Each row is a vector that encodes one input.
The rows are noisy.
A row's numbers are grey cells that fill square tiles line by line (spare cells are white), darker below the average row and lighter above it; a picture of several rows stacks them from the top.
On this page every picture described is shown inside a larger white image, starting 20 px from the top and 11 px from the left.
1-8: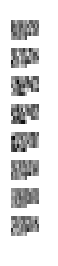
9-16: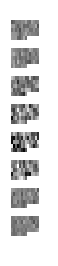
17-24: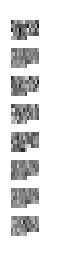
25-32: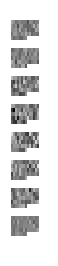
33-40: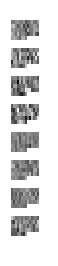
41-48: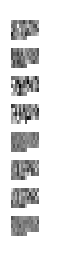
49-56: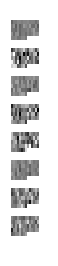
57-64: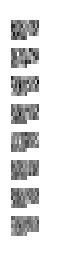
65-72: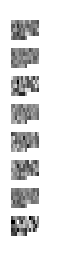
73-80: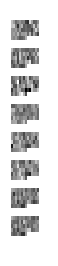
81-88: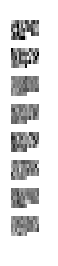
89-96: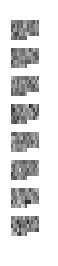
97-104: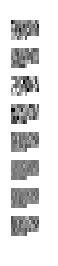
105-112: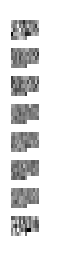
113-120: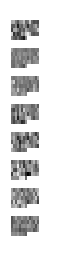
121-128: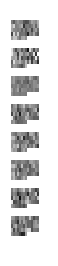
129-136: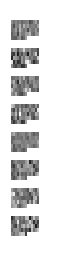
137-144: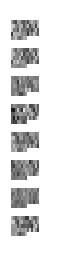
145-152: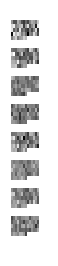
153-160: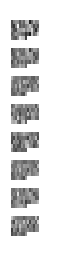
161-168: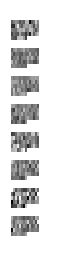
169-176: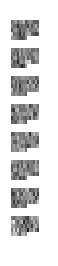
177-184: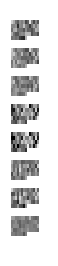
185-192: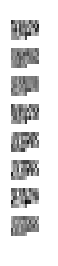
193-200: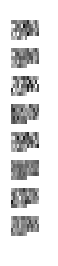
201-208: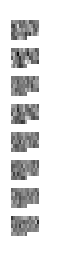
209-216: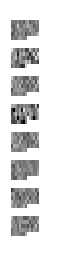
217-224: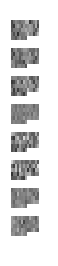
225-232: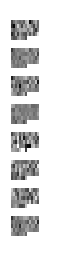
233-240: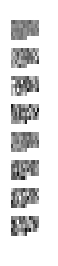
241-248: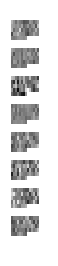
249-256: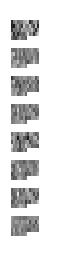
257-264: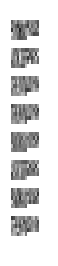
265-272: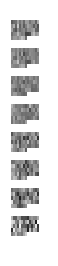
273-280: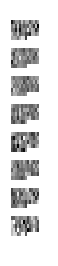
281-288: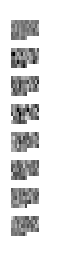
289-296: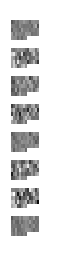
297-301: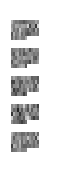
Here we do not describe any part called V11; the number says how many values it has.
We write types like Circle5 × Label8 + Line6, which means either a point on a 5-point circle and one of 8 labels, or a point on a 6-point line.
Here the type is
(Circle10 + Unit) × (Line8 + V11) + Line9 × Tree7.
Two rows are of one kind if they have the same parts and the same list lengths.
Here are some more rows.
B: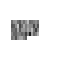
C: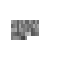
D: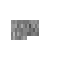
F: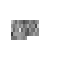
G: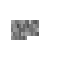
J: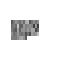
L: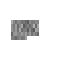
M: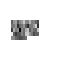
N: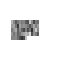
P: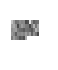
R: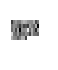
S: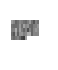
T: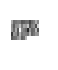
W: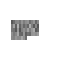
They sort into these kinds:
B, F, G, P
C
D, L, M, R
J, N, S, W
T

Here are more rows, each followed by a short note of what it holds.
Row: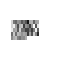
a point on a 9-point line and a node of a 7-node tree
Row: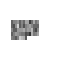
a point on a 10-point circle and a point on an 8-point line
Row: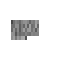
a point on a 9-point line and a node of a 7-node tree
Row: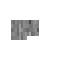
a point on a 10-point circle and a value of V11
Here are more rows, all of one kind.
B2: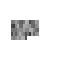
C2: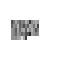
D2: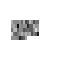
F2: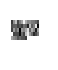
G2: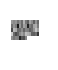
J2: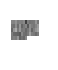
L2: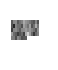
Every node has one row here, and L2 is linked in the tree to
B2.
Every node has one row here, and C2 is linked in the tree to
F2 and G2.
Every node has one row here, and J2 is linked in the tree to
D2 and G2.
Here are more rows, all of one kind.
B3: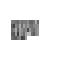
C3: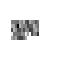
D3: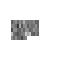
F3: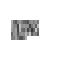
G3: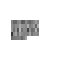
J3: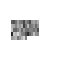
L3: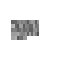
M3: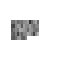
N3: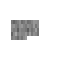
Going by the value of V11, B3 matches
J3 and L3.
